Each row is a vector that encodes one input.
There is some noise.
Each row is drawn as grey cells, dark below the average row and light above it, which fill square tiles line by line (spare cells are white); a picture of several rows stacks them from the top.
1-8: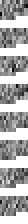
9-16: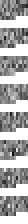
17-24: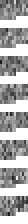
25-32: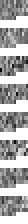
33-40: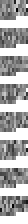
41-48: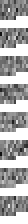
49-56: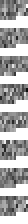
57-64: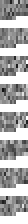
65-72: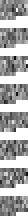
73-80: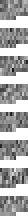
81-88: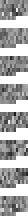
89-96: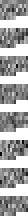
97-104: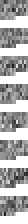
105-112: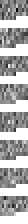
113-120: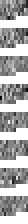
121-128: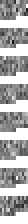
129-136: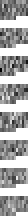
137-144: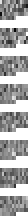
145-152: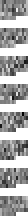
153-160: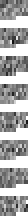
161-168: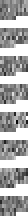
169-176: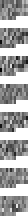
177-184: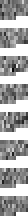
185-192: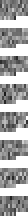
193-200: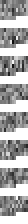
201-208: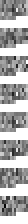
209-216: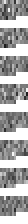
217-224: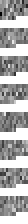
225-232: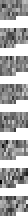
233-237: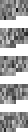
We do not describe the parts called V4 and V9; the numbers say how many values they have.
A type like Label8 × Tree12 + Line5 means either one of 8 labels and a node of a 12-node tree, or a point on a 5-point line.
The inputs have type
List2(Line5 + Line8) + V4 × V9.
